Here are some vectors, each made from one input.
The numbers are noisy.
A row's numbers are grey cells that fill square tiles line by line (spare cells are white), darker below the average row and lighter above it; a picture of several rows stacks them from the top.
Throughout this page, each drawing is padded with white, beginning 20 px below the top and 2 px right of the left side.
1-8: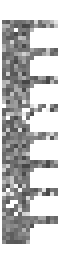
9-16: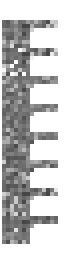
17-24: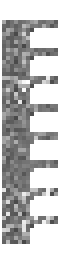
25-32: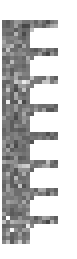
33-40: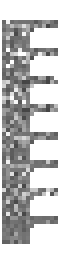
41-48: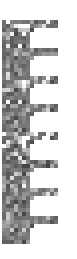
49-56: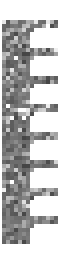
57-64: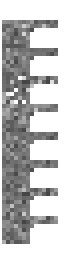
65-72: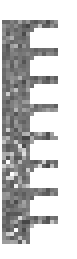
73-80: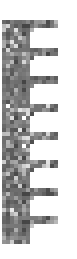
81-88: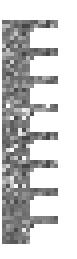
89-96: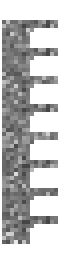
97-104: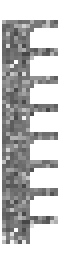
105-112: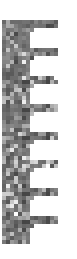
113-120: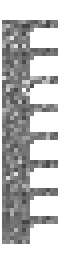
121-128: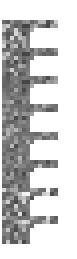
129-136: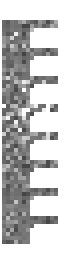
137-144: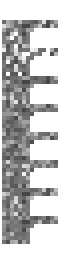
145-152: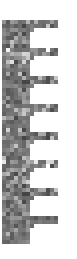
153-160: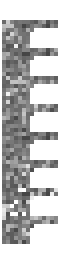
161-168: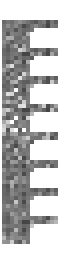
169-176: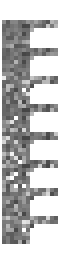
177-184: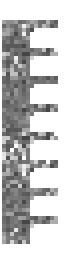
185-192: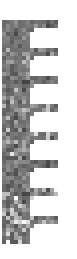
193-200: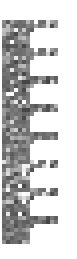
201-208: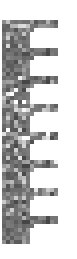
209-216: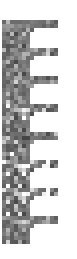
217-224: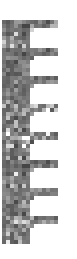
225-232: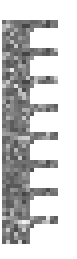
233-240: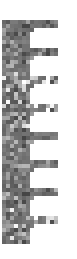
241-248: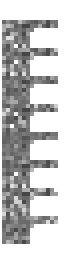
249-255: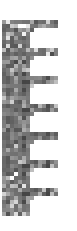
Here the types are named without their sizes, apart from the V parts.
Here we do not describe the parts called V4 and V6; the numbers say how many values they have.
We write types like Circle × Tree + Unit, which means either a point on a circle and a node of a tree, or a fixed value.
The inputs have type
(Circle + V6) × V4 + Line.
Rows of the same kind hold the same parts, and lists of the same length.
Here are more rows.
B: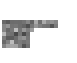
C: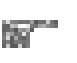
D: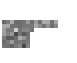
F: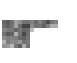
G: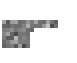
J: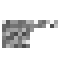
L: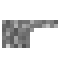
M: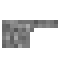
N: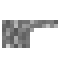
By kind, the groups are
B
C, F, G, J, L, M, N
D

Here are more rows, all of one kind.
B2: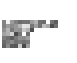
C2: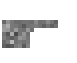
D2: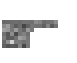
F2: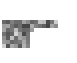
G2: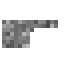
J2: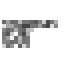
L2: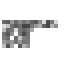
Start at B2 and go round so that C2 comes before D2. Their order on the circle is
B2, C2, G2, D2, J2, F2, L2.
